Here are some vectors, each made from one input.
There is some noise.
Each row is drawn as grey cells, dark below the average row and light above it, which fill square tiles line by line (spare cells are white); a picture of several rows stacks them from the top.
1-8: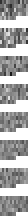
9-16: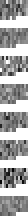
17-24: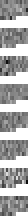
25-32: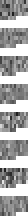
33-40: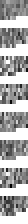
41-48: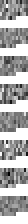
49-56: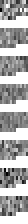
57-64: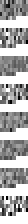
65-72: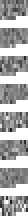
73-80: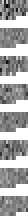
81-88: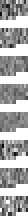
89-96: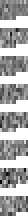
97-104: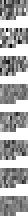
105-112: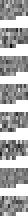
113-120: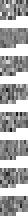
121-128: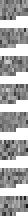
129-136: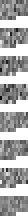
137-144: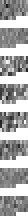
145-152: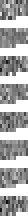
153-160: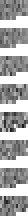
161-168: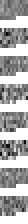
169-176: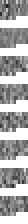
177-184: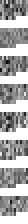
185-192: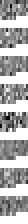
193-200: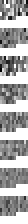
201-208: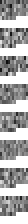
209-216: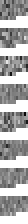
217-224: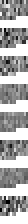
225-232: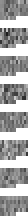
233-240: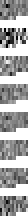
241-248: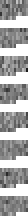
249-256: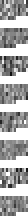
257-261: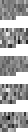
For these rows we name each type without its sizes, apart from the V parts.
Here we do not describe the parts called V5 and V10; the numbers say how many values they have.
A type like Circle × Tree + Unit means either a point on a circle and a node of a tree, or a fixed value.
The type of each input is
(Bool × Bool × Bool + Line) × (Circle + V10) + V5.
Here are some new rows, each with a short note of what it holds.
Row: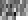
a value of V5
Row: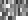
a point on a circle and three true/false values
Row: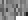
a point on a line and a value of V10
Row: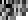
a value of V5
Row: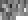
a value of V5
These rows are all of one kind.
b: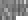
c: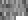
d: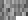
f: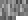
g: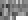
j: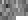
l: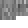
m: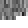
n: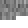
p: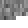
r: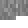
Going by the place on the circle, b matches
g and p.
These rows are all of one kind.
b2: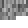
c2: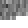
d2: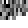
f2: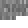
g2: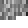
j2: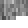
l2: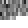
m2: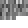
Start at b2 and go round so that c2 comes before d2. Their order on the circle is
b2, m2, l2, g2, c2, d2, f2, j2.
